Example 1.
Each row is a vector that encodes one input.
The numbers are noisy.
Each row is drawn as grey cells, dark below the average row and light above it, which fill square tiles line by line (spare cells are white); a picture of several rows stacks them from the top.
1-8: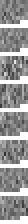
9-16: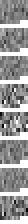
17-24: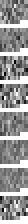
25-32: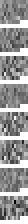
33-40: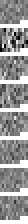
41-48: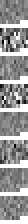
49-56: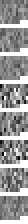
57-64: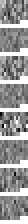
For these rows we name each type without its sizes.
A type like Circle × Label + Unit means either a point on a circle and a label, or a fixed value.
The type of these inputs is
Bool × Bool × Bool × Bool + Unit.
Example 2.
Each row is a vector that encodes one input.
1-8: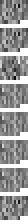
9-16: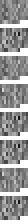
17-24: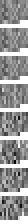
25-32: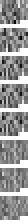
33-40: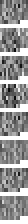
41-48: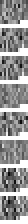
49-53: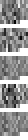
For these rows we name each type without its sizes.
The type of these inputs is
Tree.
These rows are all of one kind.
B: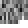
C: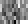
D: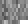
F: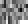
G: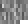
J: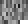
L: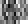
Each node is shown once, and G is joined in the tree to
D and J.
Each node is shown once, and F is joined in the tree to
B and D.
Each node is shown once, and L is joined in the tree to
C.
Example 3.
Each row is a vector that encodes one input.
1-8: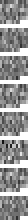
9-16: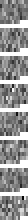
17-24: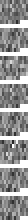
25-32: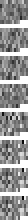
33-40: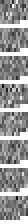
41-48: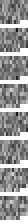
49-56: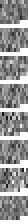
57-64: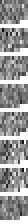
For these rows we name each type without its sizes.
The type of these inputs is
Line.
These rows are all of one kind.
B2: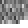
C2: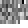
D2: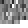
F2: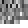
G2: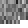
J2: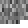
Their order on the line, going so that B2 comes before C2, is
G2, J2, B2, D2, F2, C2.
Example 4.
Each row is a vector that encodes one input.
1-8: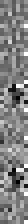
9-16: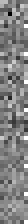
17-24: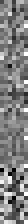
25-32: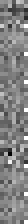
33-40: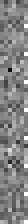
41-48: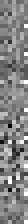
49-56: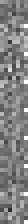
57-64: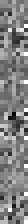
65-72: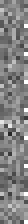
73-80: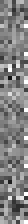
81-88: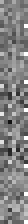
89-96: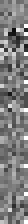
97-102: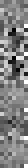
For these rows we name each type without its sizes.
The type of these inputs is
Line.
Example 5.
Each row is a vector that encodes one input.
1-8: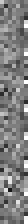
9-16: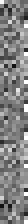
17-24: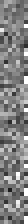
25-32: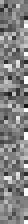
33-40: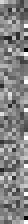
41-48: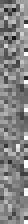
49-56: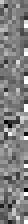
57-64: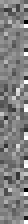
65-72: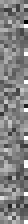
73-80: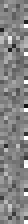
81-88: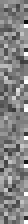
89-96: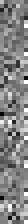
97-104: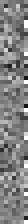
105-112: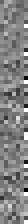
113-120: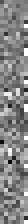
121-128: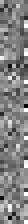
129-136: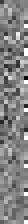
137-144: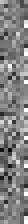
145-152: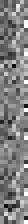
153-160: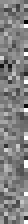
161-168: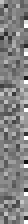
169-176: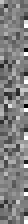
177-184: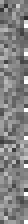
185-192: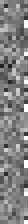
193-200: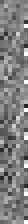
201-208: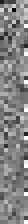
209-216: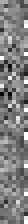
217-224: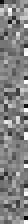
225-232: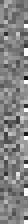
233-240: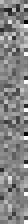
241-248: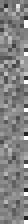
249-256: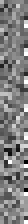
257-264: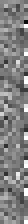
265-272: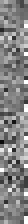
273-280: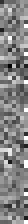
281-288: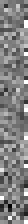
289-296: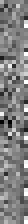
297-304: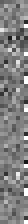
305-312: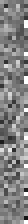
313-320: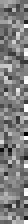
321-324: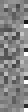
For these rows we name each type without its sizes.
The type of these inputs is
Line.
